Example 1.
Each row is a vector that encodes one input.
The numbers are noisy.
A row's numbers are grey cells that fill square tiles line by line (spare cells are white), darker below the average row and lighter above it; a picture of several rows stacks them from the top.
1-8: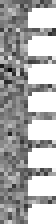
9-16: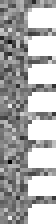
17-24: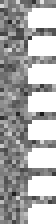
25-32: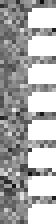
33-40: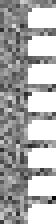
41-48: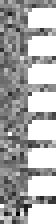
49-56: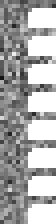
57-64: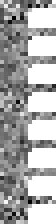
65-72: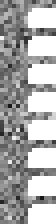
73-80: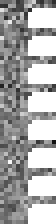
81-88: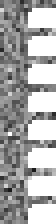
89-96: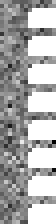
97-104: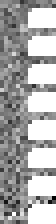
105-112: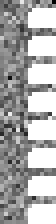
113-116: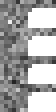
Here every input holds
four true/false values.
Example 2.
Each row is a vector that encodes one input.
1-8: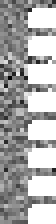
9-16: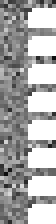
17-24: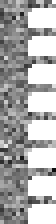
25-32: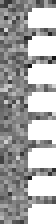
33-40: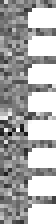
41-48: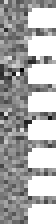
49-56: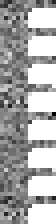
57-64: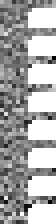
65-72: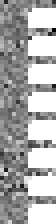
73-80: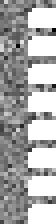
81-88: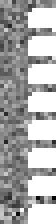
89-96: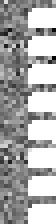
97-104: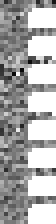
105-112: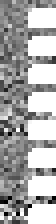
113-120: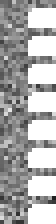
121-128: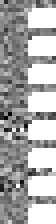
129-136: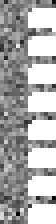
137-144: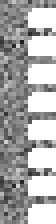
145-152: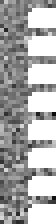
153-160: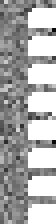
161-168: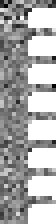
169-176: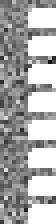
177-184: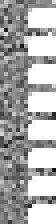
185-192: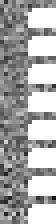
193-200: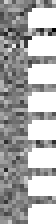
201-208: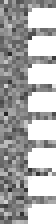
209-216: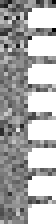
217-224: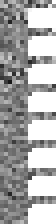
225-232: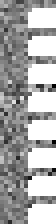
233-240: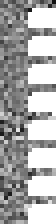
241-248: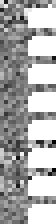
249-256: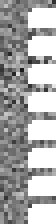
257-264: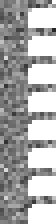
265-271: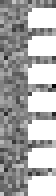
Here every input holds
four true/false values.
